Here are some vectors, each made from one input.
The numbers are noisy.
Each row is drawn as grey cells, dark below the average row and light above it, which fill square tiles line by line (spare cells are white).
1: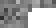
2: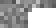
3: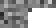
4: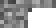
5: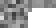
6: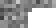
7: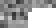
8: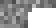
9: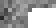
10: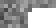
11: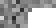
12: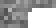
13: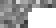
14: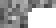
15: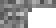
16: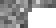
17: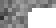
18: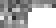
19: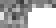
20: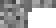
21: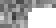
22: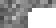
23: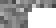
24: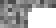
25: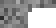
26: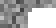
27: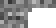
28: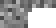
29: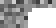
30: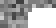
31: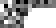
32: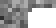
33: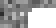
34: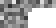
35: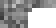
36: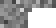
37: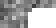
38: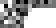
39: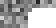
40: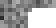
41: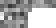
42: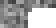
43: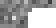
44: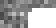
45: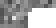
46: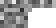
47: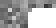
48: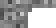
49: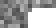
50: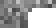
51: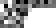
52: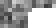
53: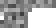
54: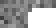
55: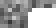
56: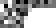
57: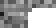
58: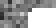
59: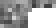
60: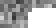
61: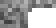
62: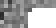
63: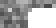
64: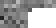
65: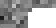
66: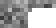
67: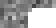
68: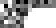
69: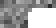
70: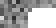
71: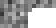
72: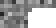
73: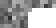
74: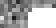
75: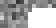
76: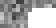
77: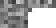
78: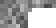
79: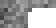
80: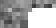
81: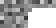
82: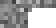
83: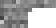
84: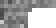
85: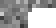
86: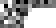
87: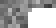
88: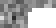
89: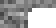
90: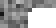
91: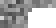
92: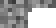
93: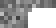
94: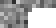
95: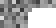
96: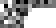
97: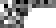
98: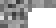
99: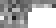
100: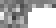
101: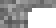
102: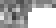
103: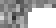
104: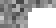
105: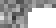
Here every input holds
a list of up to two items, each a point on each of two 4-point lines and a point on a 5-point line.
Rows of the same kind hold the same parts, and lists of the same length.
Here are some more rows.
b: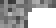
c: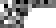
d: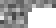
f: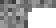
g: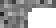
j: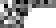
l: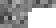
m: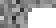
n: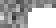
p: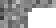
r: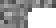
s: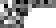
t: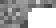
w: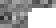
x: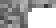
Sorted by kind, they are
b, f, g, l, p, r, t, w, x
c, j, s
d, m, n

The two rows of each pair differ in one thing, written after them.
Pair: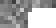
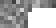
the place on the 5-point line in item 2 of the list
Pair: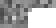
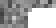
the place on the 5-point line in item 1 of the list
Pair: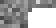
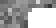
the place on one of the two 4-point lines in item 2 of the list
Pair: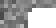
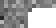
the place on one of the two 4-point lines in item 2 of the list
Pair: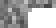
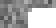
the place on one of the two 4-point lines in item 1 of the list
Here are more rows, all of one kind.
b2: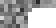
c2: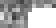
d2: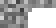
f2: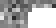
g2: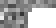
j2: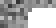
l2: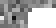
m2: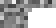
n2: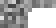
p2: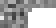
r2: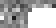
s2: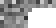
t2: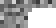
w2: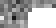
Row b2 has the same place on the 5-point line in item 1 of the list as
g2, l2, n2 and p2.
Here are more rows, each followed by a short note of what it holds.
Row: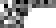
the empty list
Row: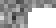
a list of one item
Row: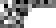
the empty list
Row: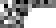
the empty list
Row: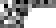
the empty list
